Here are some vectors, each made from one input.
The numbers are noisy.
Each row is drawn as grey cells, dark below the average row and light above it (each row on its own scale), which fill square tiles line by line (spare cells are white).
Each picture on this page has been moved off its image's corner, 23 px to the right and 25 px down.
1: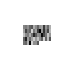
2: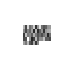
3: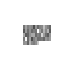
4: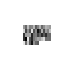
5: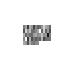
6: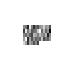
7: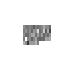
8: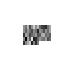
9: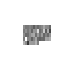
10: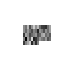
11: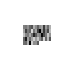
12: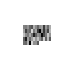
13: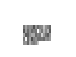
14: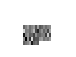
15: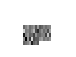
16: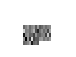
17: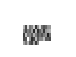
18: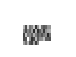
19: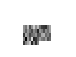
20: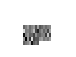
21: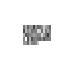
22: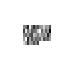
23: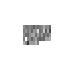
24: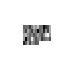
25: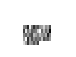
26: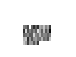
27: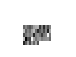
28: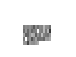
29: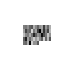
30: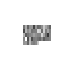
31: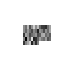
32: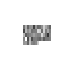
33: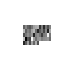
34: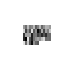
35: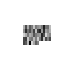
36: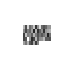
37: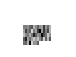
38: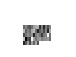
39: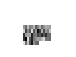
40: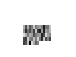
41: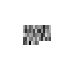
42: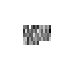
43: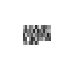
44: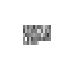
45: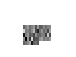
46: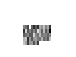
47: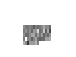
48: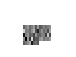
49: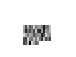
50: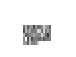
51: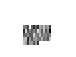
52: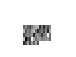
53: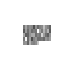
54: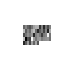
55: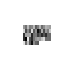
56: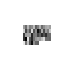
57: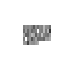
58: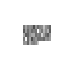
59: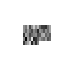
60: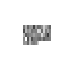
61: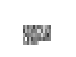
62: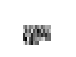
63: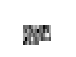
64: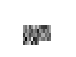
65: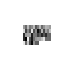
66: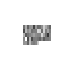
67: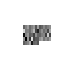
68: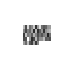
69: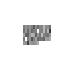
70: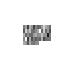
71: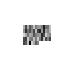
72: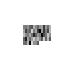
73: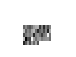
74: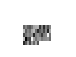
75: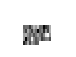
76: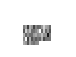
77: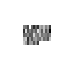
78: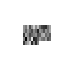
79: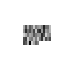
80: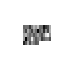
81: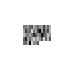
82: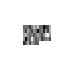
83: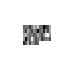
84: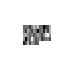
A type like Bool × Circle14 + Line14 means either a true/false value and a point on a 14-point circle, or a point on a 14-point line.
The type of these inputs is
Bool × Bool × Bool + Line7.
